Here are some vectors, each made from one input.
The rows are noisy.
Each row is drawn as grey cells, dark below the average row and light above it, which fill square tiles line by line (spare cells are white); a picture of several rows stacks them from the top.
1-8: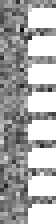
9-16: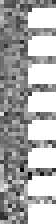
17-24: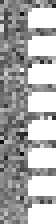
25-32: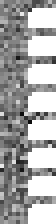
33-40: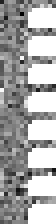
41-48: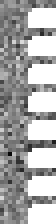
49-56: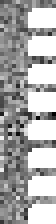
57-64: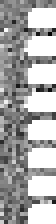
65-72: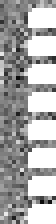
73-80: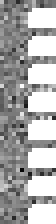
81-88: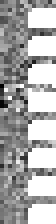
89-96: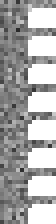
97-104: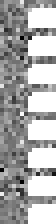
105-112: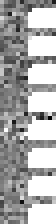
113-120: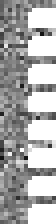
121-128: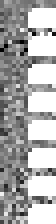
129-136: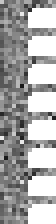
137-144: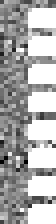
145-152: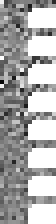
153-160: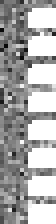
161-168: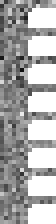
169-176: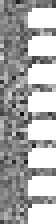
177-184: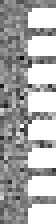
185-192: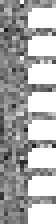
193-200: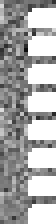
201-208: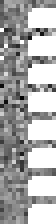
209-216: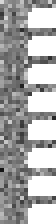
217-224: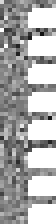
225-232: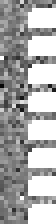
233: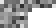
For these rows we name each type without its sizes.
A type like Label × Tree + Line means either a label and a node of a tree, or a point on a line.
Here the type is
Label × (Tree + Unit).
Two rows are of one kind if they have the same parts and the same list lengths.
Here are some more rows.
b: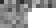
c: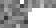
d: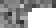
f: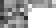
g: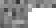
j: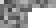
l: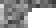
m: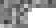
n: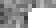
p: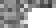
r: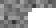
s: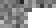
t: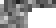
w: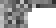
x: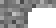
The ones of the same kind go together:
b, f, j, m, p, s
c, d, g, l, n, r, t, w, x

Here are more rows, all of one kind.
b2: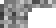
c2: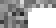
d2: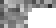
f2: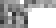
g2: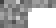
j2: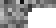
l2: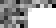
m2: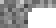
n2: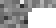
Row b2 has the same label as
c2, f2 and m2.
